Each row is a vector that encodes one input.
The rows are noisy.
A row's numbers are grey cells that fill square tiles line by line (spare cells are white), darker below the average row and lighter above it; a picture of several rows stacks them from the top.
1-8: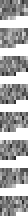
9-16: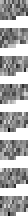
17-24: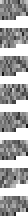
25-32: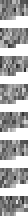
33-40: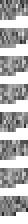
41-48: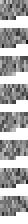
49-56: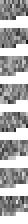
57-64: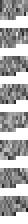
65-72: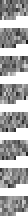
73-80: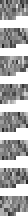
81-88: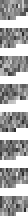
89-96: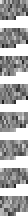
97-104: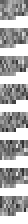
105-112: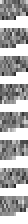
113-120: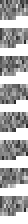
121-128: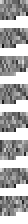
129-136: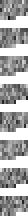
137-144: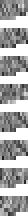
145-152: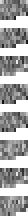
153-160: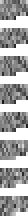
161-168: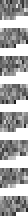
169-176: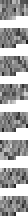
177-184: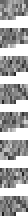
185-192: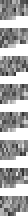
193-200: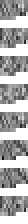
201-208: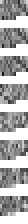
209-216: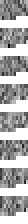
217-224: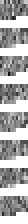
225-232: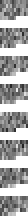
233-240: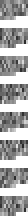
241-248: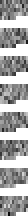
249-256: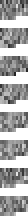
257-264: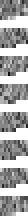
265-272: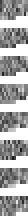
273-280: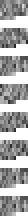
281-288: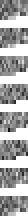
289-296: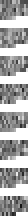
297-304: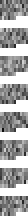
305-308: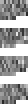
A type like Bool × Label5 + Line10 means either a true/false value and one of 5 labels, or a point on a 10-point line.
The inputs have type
Bool × Bool × Bool × Bool + Circle10 + Unit.
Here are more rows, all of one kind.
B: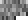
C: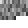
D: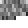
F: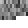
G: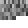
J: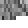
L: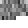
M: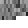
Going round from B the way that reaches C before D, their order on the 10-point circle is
B, C, G, F, M, J, L, D.
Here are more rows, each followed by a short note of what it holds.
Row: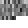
a fixed value
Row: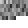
a point on a 10-point circle
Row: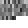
a fixed value
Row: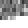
four true/false values
